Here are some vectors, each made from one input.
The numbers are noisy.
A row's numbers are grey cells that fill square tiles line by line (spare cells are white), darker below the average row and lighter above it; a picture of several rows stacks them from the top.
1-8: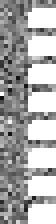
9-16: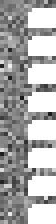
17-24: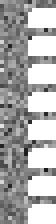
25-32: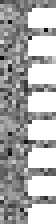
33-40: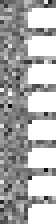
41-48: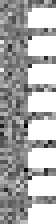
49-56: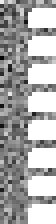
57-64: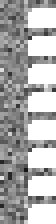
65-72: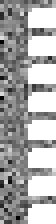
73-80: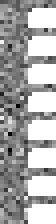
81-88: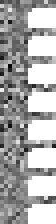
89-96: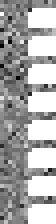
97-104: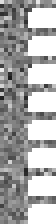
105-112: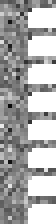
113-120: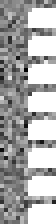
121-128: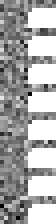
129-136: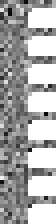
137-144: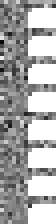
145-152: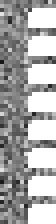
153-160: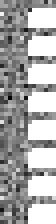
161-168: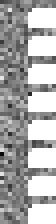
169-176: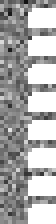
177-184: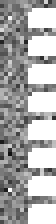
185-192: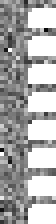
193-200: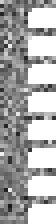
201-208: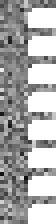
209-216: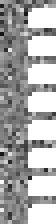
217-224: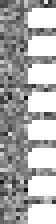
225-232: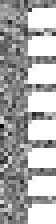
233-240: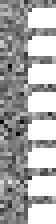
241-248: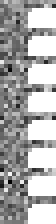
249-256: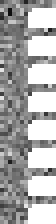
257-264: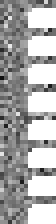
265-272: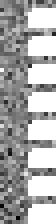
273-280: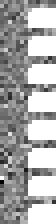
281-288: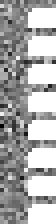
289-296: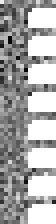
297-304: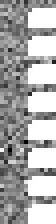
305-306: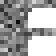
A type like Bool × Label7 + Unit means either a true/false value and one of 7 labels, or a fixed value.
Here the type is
List2(Circle11) + Tree11.
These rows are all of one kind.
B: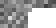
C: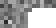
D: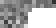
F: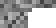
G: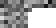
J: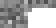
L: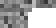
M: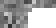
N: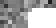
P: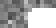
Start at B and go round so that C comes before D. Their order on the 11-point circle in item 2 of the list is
B, G, C, D, N, M, P, J, L, F.
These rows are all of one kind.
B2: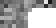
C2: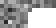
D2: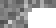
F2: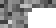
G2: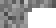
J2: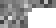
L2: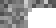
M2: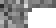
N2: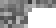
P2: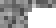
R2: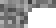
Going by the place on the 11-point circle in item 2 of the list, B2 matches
G2 and L2.
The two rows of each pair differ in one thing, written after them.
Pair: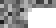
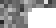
the place on the 11-point circle in item 2 of the list
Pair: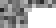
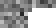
the place on the 11-point circle in item 1 of the list
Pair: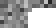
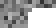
the place on the 11-point circle in item 1 of the list
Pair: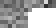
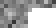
the place on the 11-point circle in item 1 of the list
